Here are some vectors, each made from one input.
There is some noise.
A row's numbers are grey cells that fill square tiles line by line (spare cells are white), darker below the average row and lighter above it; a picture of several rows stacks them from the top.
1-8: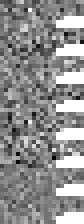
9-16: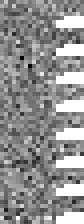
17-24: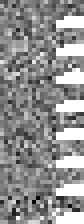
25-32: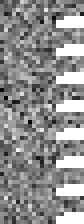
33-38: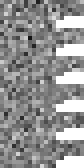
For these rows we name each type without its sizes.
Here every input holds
two labels.
